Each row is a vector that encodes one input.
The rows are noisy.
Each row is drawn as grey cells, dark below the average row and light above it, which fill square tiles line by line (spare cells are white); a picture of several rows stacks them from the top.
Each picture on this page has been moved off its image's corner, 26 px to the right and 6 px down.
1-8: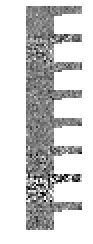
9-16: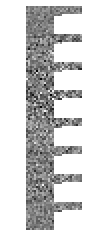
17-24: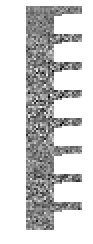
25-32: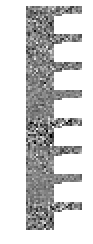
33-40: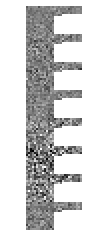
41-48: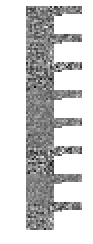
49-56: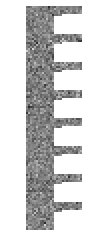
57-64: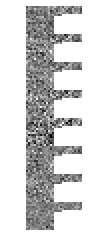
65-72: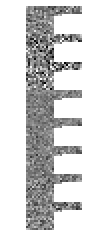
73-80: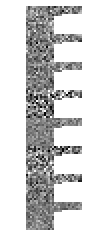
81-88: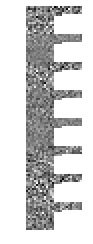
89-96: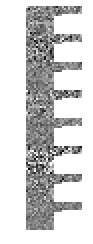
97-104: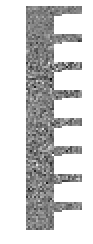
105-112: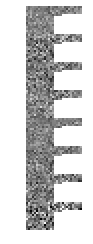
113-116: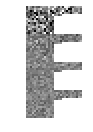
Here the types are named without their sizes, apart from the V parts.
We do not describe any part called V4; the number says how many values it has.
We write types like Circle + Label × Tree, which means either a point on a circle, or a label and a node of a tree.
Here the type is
List((Circle + V4) × Line).
